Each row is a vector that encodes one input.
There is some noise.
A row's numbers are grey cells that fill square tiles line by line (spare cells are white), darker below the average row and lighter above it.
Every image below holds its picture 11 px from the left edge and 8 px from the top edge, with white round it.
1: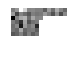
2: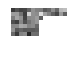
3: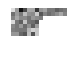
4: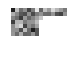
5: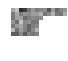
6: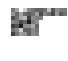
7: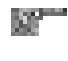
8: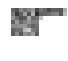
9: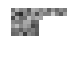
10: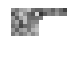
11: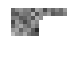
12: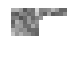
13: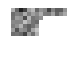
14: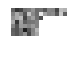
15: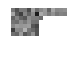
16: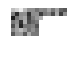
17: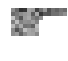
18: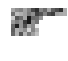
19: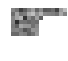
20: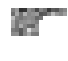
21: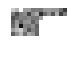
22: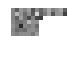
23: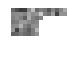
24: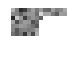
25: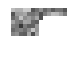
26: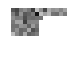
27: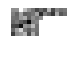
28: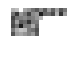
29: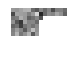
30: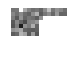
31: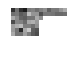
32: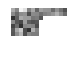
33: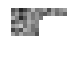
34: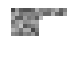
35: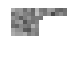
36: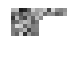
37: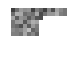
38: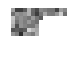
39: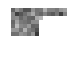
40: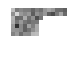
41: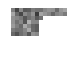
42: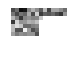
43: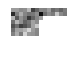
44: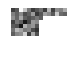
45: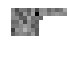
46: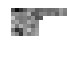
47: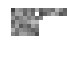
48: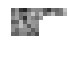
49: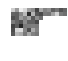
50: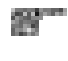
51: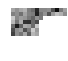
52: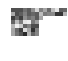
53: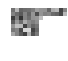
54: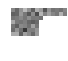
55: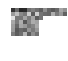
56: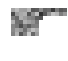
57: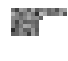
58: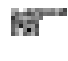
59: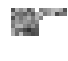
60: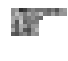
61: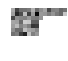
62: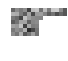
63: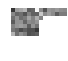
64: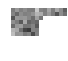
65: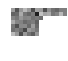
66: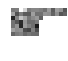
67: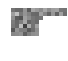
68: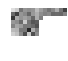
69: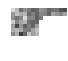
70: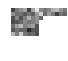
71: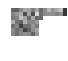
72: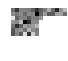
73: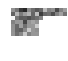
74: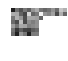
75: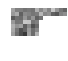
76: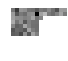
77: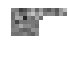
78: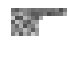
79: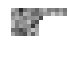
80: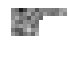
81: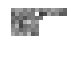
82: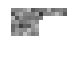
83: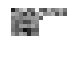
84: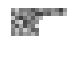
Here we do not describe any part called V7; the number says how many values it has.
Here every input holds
one of 8 labels, a point on a 6-point line and a value of V7.
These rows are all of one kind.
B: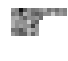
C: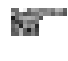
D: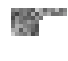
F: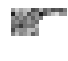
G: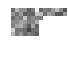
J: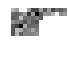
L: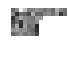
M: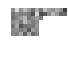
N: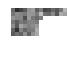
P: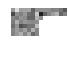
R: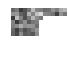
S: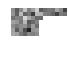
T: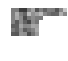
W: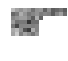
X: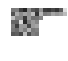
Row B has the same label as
F, J, M and P.
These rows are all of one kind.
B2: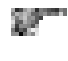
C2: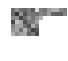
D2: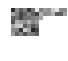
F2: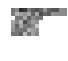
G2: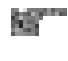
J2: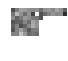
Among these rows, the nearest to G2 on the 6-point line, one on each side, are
B2 and J2.
